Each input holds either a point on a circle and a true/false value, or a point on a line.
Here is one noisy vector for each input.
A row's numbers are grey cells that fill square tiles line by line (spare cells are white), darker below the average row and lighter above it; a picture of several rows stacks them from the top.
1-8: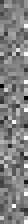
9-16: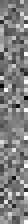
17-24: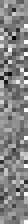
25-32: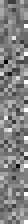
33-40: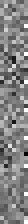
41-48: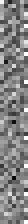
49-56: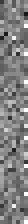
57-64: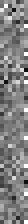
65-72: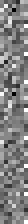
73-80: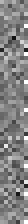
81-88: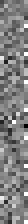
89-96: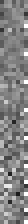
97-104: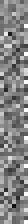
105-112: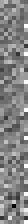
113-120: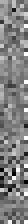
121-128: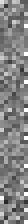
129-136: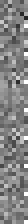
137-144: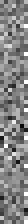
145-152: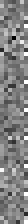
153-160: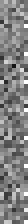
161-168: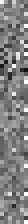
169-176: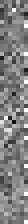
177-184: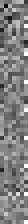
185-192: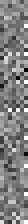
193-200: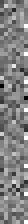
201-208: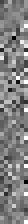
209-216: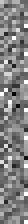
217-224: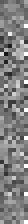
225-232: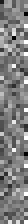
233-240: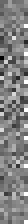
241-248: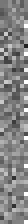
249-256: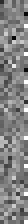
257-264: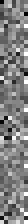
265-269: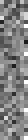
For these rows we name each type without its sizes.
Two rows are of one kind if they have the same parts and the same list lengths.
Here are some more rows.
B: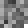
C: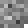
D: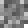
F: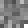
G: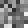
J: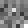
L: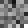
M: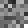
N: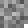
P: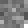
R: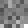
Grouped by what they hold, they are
B, D, F, G, L, M
C, J, N, P, R

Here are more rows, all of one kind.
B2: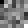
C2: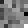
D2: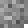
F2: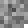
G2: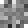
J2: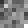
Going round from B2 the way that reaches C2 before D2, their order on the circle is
B2, F2, C2, D2, G2, J2.
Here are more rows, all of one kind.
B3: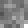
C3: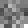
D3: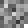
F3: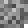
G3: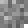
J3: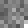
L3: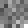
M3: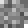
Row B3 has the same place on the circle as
J3 and M3.
